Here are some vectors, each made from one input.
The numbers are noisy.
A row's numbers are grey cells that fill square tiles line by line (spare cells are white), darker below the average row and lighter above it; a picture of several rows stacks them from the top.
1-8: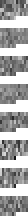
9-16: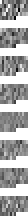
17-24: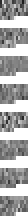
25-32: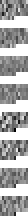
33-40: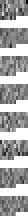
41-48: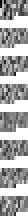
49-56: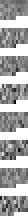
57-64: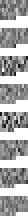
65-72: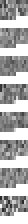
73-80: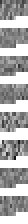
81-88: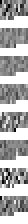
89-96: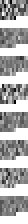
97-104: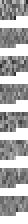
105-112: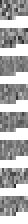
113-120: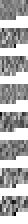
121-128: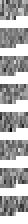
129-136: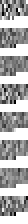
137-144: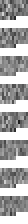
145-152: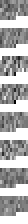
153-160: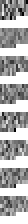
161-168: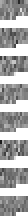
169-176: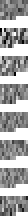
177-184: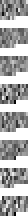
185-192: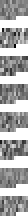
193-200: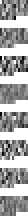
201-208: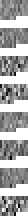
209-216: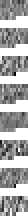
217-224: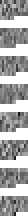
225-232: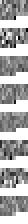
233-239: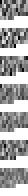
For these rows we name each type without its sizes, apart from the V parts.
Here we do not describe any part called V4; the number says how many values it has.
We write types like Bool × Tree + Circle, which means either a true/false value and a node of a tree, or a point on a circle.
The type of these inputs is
(Bool × Bool × Bool × Bool + List(V4)) × Line.
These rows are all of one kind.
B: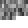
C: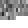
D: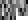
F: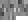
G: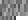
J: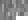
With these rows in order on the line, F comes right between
B and J.
